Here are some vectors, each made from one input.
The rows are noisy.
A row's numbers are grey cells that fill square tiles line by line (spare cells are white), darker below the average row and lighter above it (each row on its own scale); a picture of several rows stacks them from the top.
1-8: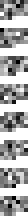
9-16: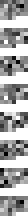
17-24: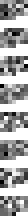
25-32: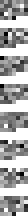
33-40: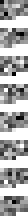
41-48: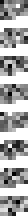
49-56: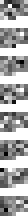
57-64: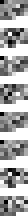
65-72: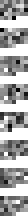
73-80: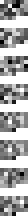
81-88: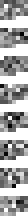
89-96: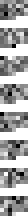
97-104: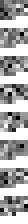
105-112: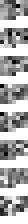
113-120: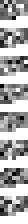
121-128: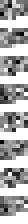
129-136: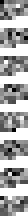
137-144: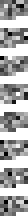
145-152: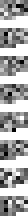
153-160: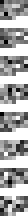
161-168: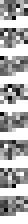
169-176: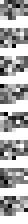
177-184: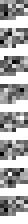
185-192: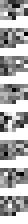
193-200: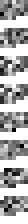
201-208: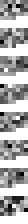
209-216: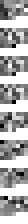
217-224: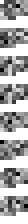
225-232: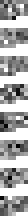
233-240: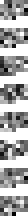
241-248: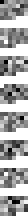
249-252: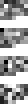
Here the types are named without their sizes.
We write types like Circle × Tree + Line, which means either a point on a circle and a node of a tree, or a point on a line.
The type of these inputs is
List(Circle).
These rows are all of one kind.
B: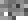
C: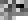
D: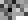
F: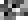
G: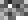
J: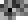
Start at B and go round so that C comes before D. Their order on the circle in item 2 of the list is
B, G, J, C, D, F.
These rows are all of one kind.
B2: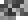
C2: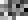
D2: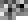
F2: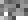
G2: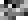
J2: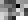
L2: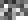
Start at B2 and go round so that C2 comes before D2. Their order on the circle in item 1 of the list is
B2, G2, J2, F2, C2, D2, L2.
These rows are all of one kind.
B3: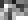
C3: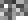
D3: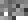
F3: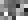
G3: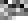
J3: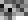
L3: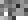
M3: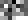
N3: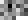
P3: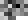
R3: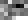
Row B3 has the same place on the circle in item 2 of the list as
D3, J3 and L3.
